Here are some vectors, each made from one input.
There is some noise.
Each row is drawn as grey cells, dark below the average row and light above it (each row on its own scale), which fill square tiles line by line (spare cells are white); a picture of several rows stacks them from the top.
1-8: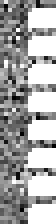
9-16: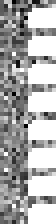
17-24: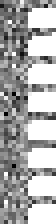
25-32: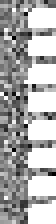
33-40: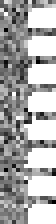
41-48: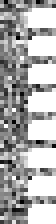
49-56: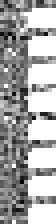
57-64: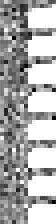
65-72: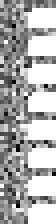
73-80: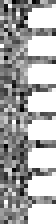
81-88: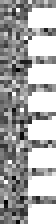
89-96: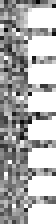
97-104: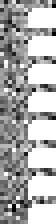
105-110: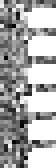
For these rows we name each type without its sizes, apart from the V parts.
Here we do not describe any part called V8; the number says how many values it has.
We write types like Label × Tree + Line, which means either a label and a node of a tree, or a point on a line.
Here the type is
Bool × V8 + Label.
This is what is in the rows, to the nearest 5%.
About 45% of them hold a label. The rest hold a true/false value and a value of V8.
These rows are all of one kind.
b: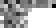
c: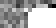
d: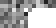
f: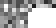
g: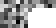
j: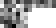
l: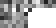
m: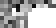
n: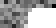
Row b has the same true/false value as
j and n.
